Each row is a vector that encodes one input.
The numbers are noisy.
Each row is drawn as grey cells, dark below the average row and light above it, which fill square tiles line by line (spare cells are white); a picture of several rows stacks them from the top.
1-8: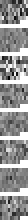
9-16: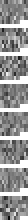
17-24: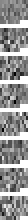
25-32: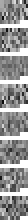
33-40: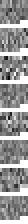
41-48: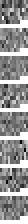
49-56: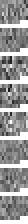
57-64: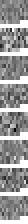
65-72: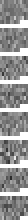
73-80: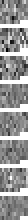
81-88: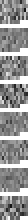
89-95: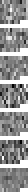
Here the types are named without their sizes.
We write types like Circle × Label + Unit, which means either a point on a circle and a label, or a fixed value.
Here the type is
Bool × Bool × Bool + Label.
